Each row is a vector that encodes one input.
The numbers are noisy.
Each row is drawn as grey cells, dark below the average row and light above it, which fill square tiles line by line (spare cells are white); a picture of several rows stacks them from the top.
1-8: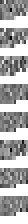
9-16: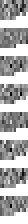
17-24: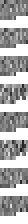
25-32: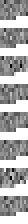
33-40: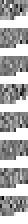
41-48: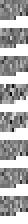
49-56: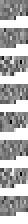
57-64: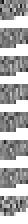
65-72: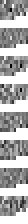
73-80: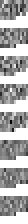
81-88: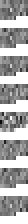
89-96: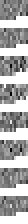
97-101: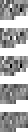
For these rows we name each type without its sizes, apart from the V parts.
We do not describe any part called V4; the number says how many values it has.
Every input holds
either a label, a point on each of two lines and a true/false value, or two values of V4.
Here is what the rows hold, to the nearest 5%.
About 60% of them hold a label, a point on each of two lines and a true/false value. The rest hold two values of V4.
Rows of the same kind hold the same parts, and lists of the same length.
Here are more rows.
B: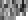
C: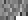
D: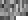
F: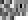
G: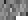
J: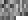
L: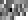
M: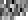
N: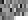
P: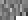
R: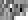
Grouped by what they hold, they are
B, F, L, M, N, R
C, D, G, J, P

